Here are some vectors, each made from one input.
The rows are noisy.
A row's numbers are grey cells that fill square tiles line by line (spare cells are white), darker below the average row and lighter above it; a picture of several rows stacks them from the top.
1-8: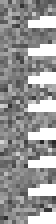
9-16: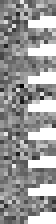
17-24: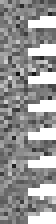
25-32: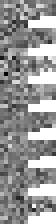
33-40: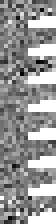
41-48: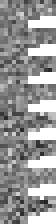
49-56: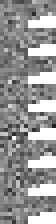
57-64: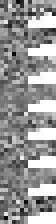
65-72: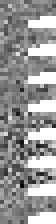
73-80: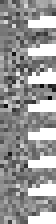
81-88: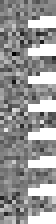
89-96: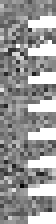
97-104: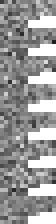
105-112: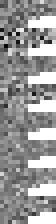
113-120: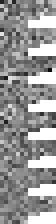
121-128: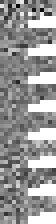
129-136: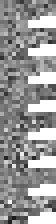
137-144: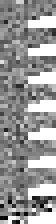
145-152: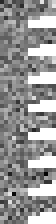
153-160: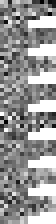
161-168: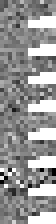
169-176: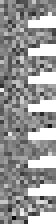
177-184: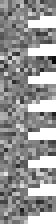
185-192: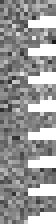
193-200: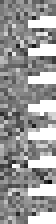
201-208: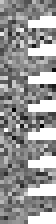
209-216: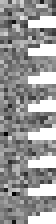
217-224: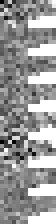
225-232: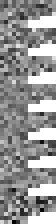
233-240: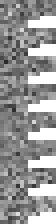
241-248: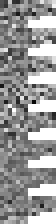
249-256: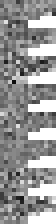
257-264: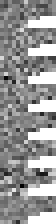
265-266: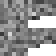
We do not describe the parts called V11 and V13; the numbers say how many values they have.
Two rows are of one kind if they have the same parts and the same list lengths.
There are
3 kinds of row.
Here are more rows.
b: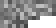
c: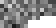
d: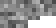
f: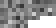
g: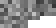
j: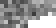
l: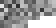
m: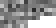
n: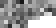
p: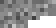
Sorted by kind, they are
b, f, g, n, p
c
d, j, l, m

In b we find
a point on a 10-point circle.
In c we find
a point on each of two 10-point circles and a true/false value.
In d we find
a value of V11 and a value of V13.
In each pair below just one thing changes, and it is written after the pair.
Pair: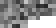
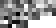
the true/false value
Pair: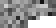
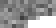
the true/false value
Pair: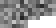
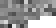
the true/false value
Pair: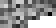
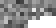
the true/false value
